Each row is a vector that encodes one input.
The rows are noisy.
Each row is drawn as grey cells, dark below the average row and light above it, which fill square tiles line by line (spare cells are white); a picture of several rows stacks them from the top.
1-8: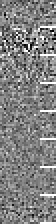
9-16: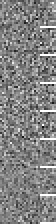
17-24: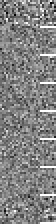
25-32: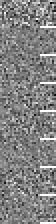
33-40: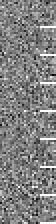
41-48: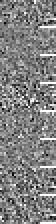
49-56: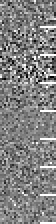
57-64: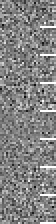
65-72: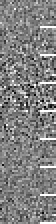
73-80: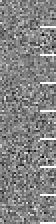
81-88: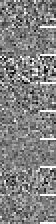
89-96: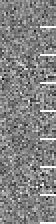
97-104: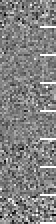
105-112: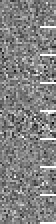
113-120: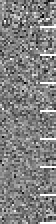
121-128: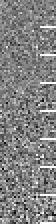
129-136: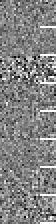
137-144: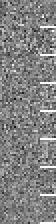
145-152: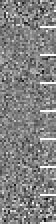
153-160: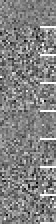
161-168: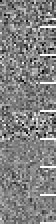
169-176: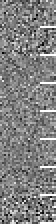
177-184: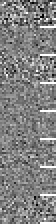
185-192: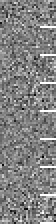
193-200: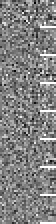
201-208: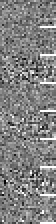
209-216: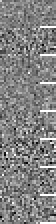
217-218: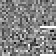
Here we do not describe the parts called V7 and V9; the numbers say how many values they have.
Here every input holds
a point on a 10-point line, a node of an 11-node tree, a value of V7 and a value of V9.
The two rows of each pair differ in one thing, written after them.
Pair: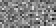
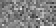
the value of V7
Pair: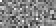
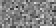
the value of V7
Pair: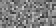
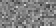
the value of V7
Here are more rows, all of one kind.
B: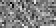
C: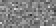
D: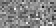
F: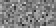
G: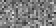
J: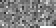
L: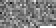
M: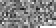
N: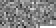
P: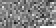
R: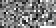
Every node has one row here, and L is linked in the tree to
B.
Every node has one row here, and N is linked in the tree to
P.
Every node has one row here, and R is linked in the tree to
B.
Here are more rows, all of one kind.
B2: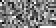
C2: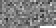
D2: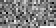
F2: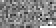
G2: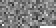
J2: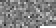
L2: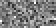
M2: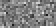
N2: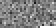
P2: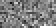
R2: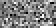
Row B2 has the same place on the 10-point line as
C2, L2 and M2.
